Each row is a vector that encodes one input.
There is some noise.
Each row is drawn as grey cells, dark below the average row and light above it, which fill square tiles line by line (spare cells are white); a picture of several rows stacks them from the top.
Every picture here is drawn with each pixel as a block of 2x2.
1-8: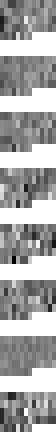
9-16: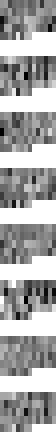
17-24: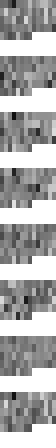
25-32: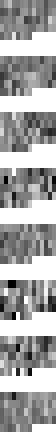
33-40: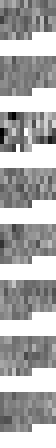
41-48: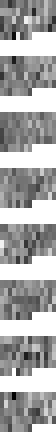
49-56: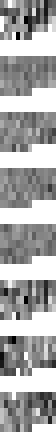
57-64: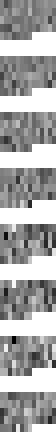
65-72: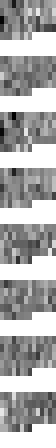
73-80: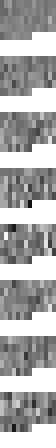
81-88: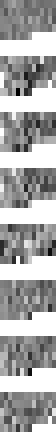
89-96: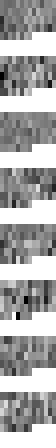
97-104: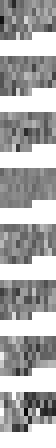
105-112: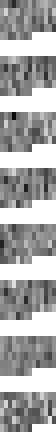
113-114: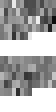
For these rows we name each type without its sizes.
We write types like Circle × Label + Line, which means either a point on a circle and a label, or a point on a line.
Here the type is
List(Line).
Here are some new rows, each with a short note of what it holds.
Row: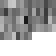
a list of three items
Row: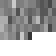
the empty list
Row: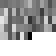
the empty list
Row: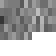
a list of two items
